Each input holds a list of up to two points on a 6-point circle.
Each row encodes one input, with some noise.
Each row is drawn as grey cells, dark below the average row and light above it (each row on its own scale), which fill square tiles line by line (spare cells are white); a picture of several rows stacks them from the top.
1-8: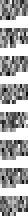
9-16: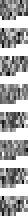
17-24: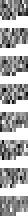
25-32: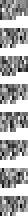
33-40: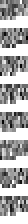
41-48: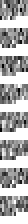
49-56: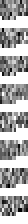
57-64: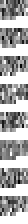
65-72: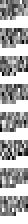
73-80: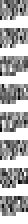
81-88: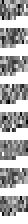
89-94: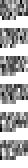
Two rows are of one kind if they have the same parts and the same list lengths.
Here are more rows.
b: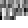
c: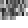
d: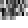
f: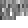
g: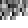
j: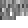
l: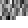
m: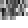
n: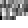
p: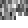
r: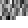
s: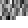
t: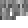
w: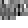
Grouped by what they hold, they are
b, f, j, n, p, t, w
c, d, g, m
l, r, s

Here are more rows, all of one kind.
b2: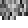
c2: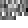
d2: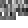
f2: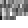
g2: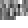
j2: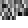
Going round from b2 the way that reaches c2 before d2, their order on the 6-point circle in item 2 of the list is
b2, c2, f2, g2, j2, d2.
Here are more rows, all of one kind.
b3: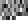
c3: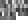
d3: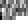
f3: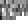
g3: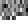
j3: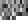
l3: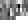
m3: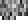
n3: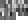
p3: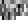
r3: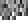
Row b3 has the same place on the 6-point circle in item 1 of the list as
g3, j3, m3 and r3.
